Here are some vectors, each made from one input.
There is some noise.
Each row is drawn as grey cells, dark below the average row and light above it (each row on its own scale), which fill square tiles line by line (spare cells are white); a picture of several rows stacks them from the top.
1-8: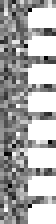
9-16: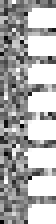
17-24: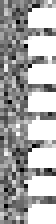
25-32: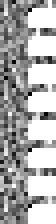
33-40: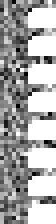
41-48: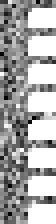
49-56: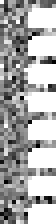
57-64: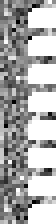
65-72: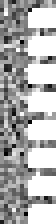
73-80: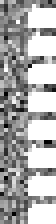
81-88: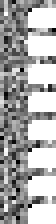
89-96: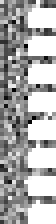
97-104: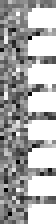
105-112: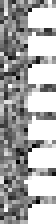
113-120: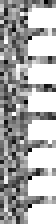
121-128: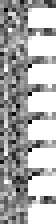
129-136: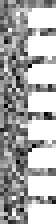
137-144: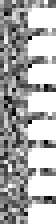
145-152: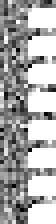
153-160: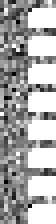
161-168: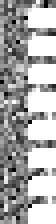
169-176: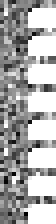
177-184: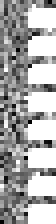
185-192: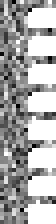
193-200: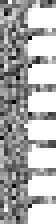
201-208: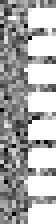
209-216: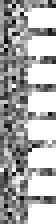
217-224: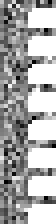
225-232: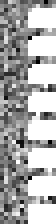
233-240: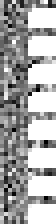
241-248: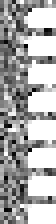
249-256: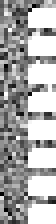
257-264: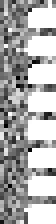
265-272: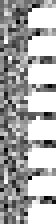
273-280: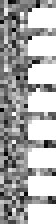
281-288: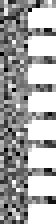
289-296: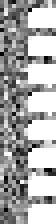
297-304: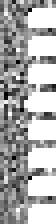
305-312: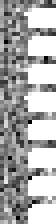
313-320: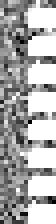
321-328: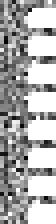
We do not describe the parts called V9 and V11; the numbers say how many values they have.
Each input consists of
either a point on an 8-point line, a point on a 10-point line, a value of V9 and a value of V11, or a list of up to two points on a 4-point line.
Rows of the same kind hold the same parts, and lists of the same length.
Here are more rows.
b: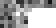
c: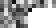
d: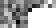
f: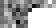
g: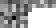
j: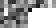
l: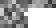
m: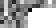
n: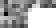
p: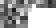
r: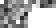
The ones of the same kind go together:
b, l, n, p, r
c, j, m
d, f
g

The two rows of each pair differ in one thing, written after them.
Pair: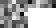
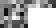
the value of V11
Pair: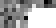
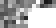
the place on the 8-point line
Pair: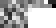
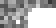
the value of V9
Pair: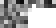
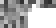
the value of V11
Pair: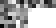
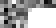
the value of V9
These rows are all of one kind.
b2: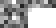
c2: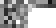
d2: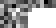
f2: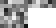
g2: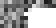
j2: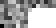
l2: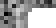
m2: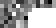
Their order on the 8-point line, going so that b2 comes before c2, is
j2, b2, m2, l2, c2, d2, g2, f2.
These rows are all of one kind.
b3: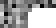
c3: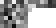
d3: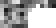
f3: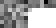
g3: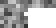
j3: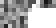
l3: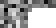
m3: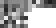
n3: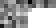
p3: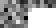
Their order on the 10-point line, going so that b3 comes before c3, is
l3, b3, f3, g3, n3, m3, j3, c3, p3, d3.
